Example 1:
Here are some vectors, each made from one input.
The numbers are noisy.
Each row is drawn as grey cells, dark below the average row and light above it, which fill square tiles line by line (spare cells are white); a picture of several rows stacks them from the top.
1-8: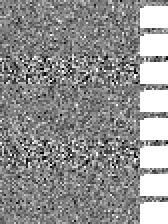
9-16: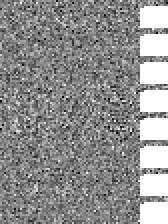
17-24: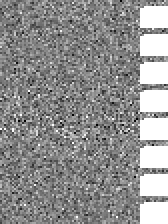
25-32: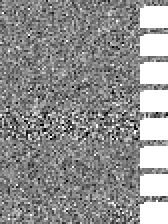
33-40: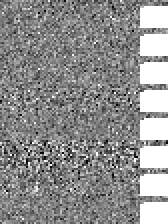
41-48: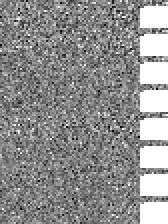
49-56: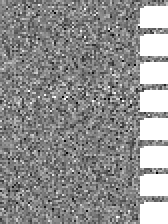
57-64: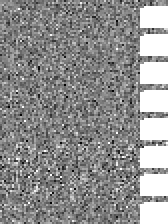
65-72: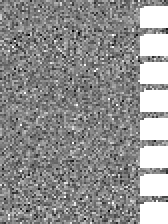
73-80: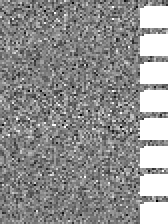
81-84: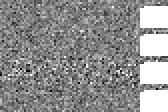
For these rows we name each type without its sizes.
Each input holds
either a point on a circle and a node of a tree, or a fixed value.
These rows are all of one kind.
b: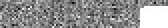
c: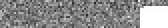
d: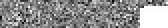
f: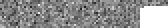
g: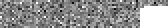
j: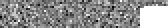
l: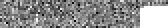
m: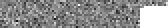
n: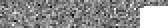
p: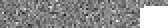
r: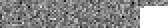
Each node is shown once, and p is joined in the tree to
c, f and m.
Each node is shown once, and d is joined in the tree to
j.
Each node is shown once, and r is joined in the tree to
f.
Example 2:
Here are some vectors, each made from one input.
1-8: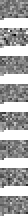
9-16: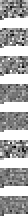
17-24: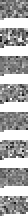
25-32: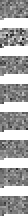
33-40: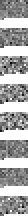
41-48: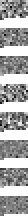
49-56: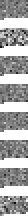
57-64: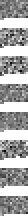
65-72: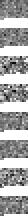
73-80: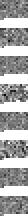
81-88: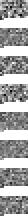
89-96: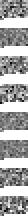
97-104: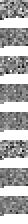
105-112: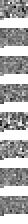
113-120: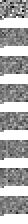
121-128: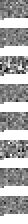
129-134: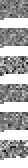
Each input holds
either a point on a 10-point circle, or a fixed value, or four true/false values.
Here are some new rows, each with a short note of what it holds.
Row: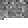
four true/false values
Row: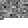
four true/false values
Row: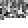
a fixed value
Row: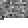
four true/false values
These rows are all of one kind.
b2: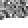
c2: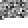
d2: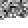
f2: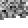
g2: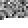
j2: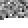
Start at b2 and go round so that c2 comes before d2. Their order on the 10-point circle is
b2, g2, j2, c2, d2, f2.
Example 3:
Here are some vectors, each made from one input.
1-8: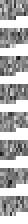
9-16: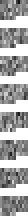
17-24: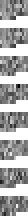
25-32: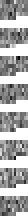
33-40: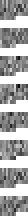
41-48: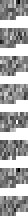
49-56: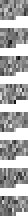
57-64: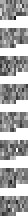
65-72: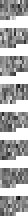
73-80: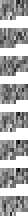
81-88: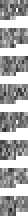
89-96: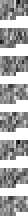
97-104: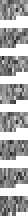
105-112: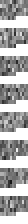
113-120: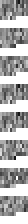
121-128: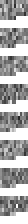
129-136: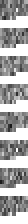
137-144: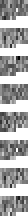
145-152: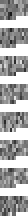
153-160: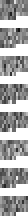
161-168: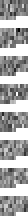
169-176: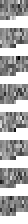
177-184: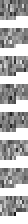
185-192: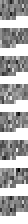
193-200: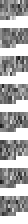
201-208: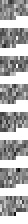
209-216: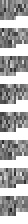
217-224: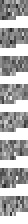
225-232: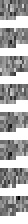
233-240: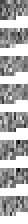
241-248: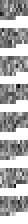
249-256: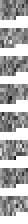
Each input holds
either a point on a 13-point circle, or a point on a 17-point circle.
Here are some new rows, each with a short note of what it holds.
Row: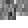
a point on a 17-point circle
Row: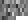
a point on a 17-point circle
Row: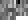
a point on a 13-point circle
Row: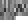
a point on a 17-point circle
